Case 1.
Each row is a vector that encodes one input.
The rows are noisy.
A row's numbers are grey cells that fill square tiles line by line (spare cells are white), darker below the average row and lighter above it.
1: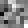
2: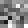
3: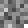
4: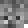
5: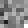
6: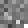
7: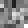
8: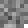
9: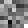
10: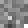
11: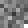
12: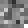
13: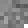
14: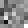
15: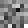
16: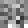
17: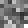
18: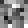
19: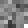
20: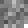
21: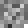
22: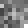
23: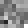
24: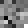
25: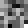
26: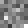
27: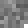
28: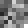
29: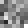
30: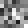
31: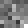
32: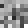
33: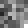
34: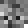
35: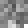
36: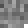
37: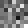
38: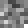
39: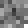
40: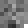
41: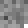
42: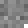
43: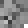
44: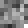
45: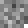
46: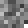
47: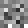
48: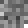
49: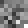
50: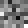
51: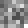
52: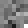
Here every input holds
a point on a 9-point circle.
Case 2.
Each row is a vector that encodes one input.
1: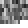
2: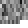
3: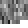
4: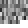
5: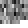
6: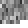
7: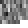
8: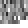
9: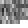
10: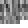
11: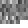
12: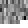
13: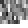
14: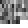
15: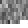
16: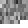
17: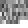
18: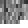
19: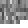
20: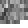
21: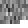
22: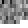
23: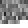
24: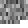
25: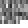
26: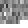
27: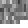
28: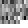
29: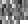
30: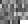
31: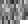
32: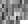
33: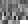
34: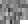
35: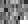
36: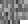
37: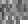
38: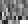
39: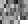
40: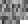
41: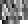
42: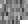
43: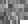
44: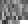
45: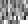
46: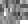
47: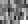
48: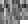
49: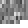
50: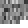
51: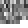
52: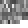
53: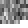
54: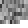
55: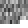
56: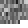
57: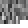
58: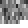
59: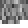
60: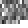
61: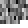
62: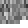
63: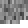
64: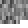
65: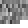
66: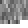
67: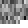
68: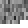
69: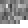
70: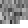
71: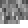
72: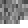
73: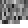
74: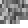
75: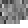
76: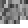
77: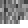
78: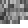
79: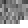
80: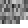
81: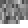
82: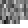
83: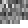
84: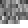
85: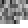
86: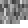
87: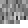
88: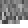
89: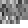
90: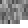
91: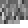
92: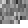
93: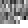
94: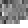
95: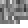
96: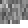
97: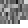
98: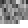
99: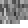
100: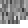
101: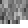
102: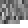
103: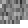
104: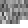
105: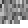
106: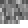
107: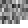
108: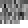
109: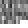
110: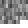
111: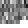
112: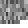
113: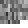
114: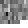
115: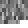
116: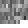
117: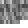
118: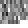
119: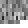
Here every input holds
a point on a 14-point circle.
